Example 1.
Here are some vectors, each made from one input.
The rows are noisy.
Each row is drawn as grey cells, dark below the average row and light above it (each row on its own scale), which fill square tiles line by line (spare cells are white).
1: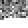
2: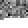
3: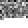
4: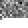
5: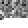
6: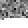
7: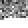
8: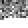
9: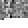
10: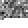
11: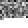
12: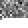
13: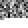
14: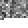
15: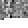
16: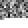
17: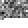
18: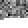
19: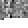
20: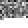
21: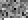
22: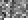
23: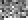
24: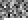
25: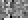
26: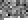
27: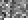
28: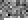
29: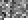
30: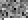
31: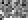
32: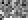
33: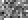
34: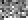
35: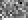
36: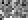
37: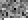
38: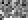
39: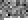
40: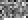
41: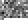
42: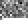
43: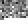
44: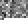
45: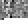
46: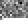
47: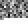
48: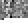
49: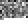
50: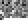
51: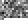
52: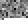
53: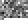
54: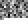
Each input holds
a point on a 10-point line.
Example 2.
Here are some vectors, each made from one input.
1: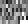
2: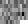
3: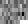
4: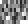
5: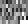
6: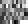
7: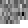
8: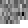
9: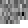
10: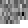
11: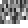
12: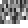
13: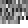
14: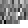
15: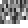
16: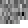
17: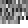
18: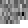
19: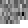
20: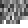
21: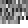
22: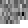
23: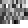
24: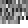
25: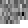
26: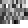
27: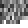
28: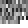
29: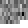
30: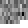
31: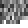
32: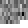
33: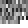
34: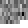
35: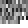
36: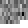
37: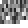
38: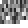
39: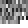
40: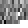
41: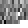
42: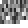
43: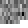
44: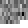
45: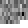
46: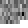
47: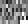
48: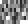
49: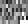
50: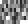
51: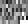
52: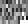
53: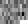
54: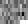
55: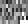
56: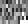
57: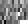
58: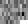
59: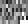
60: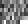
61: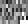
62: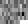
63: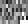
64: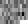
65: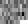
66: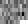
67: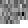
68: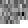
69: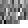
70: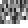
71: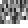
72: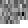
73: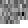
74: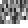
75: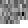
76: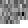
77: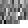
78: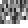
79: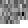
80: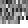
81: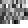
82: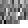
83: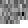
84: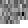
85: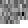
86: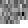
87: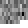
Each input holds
one of 6 labels.
